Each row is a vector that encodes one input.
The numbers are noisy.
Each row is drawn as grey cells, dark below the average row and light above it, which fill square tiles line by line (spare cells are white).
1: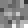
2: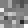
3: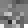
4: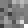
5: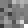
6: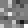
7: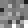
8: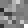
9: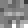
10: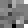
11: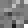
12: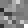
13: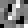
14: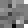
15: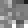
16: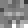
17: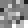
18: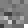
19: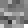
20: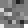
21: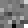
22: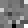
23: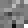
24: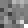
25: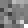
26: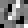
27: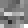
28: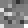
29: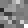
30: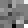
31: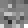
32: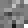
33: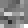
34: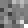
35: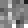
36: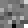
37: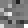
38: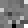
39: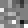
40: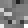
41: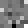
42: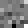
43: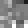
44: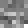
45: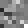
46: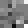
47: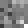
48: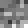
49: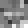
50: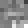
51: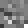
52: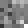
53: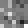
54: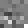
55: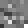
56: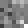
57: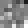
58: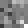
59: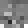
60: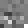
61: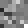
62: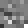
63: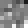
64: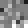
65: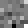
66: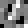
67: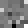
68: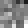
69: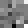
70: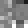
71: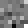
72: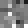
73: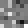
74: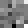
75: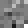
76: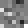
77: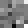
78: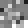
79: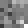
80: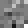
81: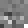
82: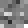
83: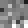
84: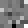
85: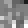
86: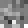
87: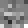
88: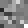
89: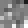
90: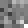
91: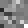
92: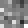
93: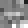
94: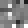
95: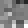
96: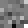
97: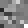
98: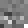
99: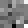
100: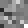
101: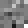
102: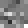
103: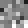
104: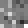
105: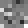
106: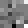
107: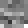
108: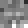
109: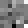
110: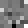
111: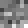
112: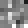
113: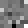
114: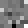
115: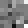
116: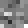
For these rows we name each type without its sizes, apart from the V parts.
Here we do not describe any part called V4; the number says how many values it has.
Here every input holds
a list of items, each a true/false value and a value of V4.
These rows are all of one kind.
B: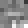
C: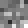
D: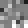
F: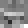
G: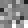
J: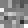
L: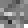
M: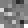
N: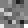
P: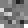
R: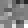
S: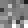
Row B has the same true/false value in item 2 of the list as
D, F, G and J.
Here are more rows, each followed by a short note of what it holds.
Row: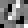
the empty list
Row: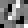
the empty list
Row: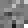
a list of one item
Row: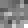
a list of two items
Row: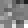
a list of two items
